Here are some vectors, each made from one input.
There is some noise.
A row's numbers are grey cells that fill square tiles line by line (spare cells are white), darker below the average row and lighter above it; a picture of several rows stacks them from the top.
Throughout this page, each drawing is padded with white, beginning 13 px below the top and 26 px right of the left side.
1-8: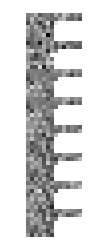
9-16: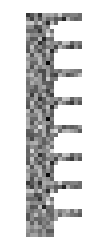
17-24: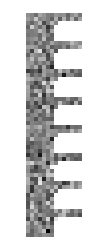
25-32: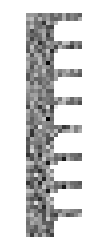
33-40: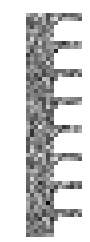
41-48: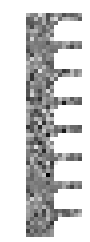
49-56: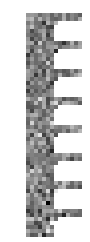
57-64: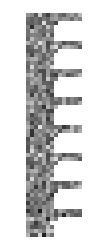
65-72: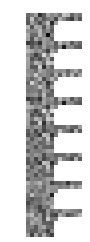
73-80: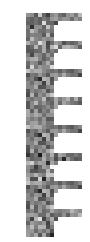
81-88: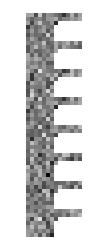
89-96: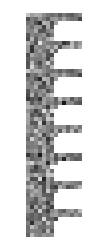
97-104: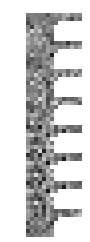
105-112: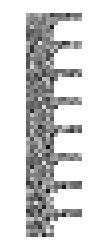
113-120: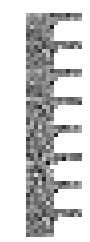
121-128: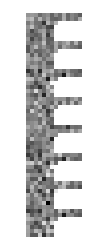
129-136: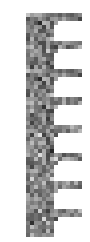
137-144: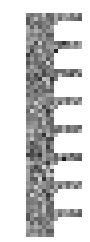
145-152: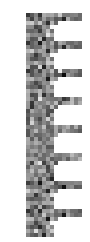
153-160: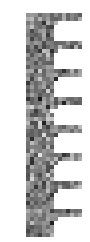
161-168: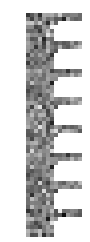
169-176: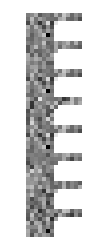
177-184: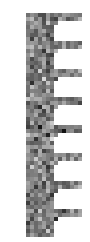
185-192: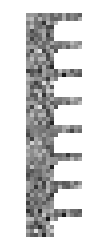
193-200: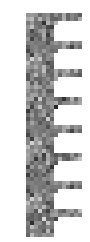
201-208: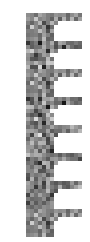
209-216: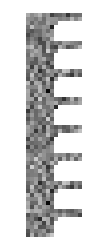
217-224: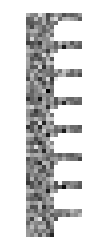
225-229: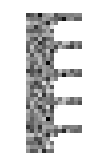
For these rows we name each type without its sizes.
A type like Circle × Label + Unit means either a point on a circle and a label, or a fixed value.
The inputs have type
Bool × Bool × Bool × Bool + Label.
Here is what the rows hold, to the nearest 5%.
About 20% of them hold a label. The rest hold four true/false values.
